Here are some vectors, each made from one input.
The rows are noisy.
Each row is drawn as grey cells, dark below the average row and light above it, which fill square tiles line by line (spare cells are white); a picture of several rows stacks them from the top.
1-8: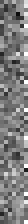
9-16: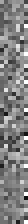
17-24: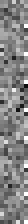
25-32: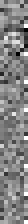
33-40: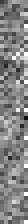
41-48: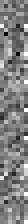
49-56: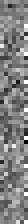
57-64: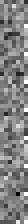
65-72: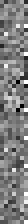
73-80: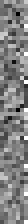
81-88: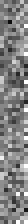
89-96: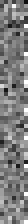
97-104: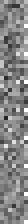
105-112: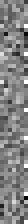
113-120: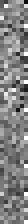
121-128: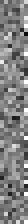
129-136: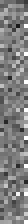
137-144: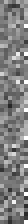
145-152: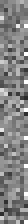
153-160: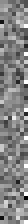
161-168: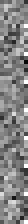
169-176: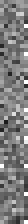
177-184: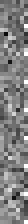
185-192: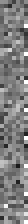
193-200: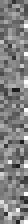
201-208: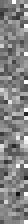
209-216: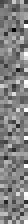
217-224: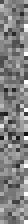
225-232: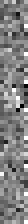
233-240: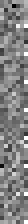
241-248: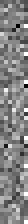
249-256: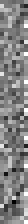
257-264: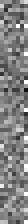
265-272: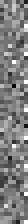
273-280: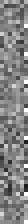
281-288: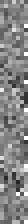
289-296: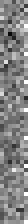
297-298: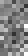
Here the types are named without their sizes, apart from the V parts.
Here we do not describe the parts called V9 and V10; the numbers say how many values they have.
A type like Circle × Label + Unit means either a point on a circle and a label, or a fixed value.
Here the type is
Bool × Bool × Bool × V9 + Label × Label + V10 × V10.
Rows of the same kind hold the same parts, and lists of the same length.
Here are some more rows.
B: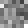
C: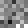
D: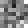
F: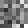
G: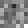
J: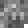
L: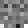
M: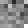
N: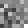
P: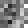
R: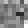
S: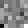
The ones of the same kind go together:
B, D, M, R, S
C, F, N, P
G, J, L

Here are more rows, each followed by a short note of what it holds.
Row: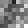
two labels
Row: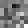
two values of V10
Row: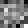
two values of V10
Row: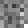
two values of V10
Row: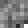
two values of V10
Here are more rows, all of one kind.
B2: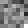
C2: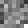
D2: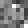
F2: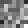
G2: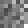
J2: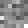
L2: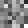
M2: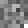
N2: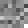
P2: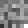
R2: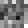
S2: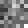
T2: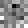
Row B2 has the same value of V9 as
D2, F2, G2 and P2.
